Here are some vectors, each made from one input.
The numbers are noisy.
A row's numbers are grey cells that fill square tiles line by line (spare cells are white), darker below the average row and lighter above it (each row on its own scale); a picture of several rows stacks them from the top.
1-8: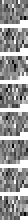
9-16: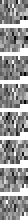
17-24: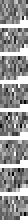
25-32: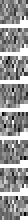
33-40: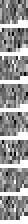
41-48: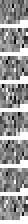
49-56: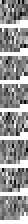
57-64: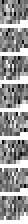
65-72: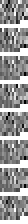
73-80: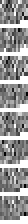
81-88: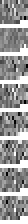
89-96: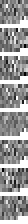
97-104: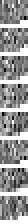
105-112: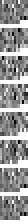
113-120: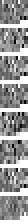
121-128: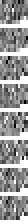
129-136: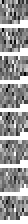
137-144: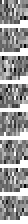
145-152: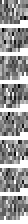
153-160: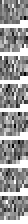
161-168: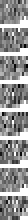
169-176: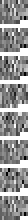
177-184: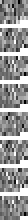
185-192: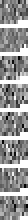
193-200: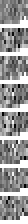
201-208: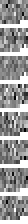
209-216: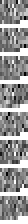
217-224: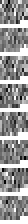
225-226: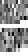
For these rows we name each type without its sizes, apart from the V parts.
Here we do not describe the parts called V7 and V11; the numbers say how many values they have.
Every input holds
either a value of V7 and a value of V11, or a list of points on a line.
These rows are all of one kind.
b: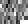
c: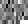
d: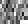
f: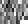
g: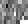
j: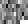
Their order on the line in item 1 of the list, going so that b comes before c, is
d, f, b, g, j, c.
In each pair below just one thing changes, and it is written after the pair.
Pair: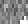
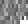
the value of V7
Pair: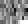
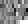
the value of V11
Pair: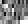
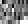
the value of V11
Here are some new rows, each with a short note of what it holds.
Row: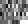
the empty list
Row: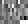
a list of one item
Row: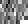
a list of two items
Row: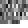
the empty list
